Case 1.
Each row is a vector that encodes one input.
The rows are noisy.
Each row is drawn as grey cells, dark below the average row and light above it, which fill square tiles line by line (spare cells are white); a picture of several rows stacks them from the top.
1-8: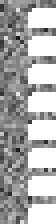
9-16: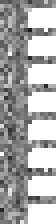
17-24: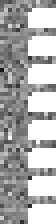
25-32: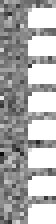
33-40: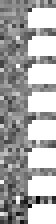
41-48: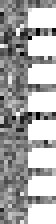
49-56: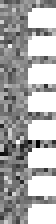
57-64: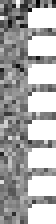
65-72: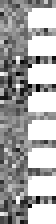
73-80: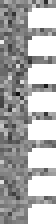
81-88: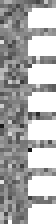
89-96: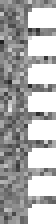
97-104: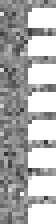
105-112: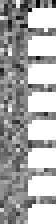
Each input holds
a true/false value, together with either a fixed value, or a node of an 11-node tree.
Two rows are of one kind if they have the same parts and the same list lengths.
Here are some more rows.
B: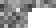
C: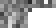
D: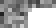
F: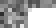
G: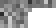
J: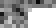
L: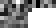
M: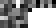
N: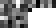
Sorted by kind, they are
B, C, D, F, G, J
L, M, N

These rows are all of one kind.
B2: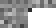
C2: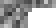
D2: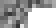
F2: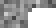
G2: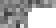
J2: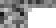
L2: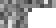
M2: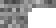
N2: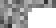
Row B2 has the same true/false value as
F2, M2 and N2.
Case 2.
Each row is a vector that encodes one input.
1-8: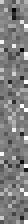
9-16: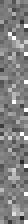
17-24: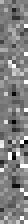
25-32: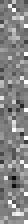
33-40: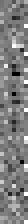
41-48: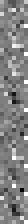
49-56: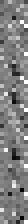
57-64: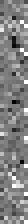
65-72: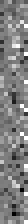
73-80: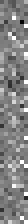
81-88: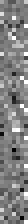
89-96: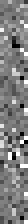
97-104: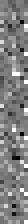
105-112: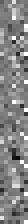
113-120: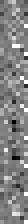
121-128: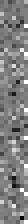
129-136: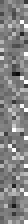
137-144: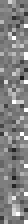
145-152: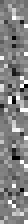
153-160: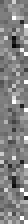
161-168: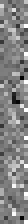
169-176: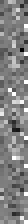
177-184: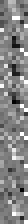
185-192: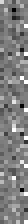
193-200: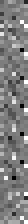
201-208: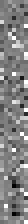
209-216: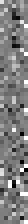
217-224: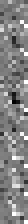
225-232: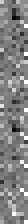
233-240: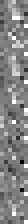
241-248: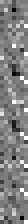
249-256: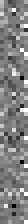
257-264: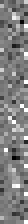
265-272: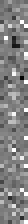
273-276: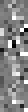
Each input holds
a list of up to two points on a 5-point line.
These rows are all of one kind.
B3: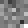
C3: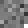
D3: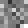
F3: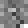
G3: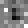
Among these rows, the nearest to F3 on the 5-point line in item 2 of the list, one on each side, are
C3 and D3.
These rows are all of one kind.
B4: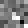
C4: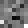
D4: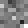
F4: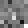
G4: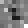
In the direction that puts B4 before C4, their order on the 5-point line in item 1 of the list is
D4, F4, B4, C4, G4.
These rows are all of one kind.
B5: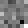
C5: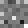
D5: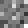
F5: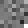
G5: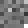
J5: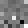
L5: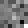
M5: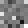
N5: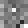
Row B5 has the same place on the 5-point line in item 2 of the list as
J5 and N5.
